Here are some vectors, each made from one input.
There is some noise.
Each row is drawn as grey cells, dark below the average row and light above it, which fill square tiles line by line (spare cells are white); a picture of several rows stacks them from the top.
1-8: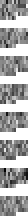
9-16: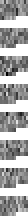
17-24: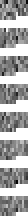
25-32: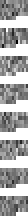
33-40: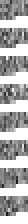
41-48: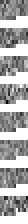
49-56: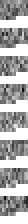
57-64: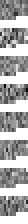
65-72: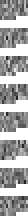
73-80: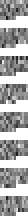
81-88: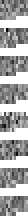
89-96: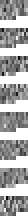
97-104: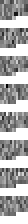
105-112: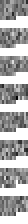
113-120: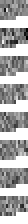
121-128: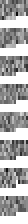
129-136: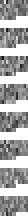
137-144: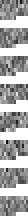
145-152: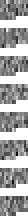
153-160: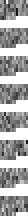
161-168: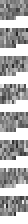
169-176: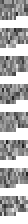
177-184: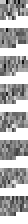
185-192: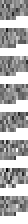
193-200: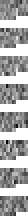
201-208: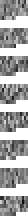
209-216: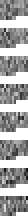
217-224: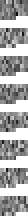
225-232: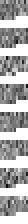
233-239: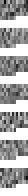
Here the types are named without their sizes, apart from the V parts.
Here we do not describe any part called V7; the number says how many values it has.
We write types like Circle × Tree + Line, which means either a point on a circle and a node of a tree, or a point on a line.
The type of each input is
Bool × List(Line + V7).
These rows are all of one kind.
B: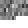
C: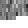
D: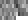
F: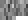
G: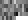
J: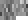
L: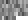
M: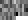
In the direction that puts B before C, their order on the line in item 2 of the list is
B, J, C, L, D, G, F, M.
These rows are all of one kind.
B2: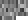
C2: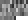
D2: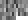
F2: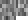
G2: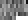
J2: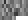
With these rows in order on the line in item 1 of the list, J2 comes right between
B2 and G2.
